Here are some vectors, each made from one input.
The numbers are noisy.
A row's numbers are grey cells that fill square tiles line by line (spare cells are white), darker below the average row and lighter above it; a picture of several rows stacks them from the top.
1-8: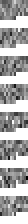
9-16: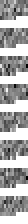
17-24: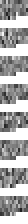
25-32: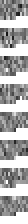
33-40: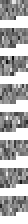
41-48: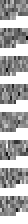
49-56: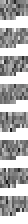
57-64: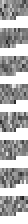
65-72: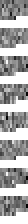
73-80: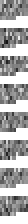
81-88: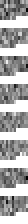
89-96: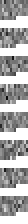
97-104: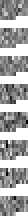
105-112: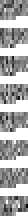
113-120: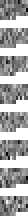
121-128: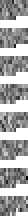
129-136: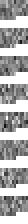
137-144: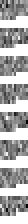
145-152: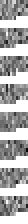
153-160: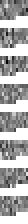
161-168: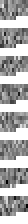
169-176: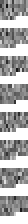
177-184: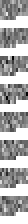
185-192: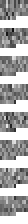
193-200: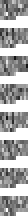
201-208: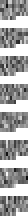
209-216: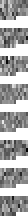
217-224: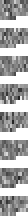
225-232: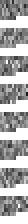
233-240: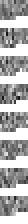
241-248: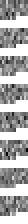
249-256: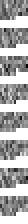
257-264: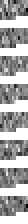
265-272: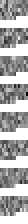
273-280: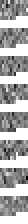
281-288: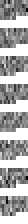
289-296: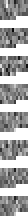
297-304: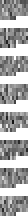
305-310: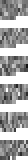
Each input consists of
either one of 9 labels and a true/false value, or a point on a 20-point line.
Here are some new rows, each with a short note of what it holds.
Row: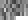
a point on a 20-point line
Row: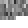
one of 9 labels and a true/false value
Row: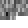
one of 9 labels and a true/false value
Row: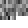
one of 9 labels and a true/false value
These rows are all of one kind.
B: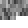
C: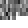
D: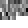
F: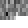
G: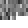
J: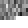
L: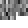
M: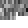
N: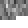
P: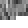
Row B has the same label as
C, G, L and P.
